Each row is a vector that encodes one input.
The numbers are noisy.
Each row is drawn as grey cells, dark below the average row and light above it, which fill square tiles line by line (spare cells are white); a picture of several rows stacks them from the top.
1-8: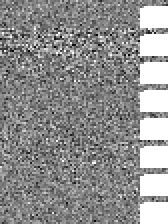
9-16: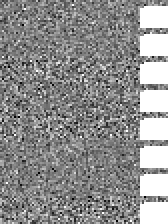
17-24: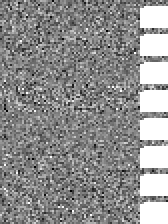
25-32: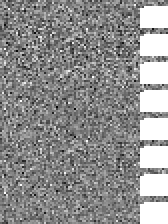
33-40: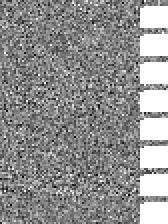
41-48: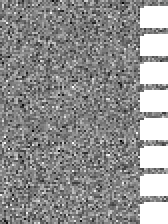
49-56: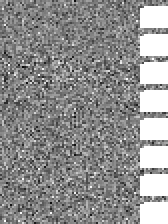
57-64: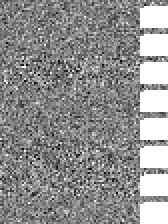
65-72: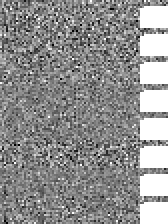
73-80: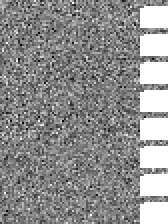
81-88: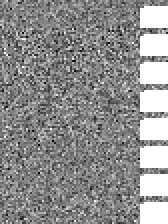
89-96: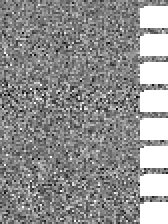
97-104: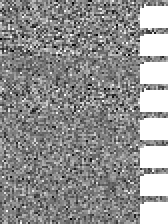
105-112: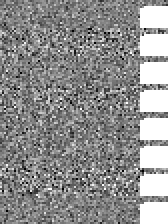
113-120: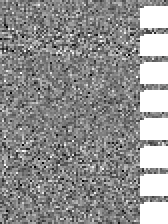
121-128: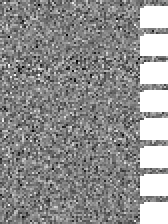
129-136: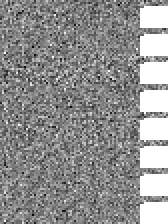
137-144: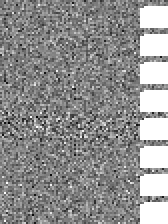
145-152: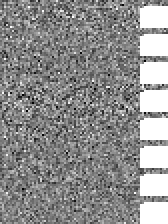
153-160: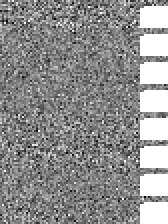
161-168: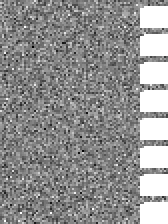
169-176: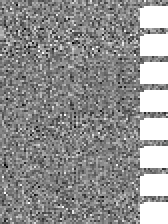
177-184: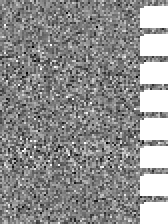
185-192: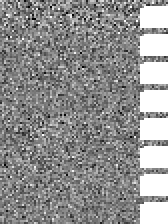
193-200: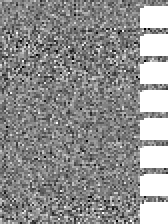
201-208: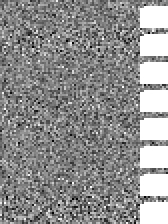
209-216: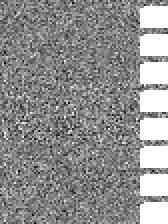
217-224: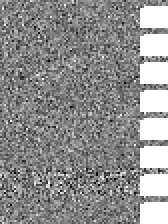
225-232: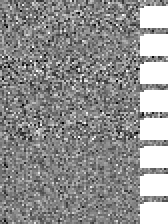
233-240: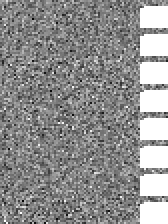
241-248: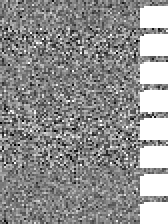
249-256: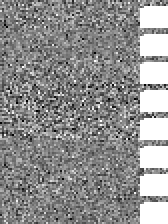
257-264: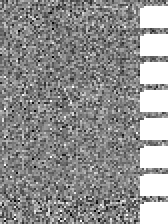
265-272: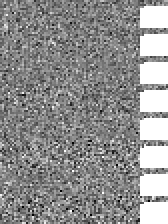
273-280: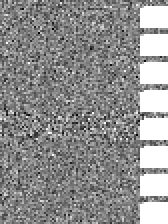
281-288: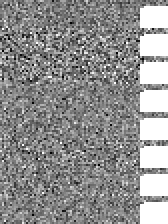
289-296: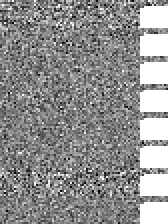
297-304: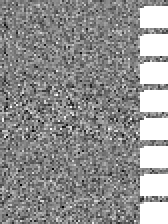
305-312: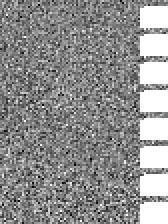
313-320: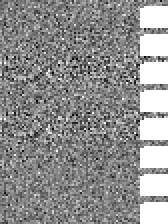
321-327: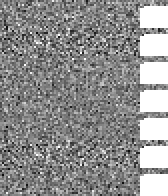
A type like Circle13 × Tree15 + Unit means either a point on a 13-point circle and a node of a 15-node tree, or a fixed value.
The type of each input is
(Circle9 + Label11) × Circle16 + Label5.
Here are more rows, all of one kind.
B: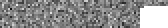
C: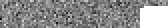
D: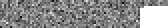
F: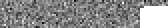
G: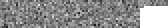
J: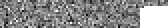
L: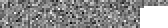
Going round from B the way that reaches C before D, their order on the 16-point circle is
B, J, G, F, C, L, D.
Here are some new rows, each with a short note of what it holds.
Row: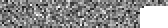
one of 5 labels
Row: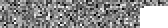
one of 5 labels
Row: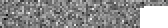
a point on a 9-point circle and a point on a 16-point circle
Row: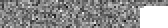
a point on a 16-point circle and one of 11 labels
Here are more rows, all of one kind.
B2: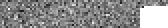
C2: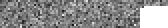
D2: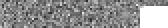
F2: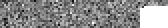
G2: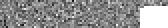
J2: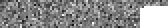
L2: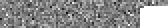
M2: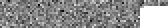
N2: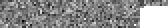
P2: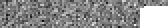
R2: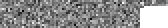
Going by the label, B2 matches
C2, F2 and J2.
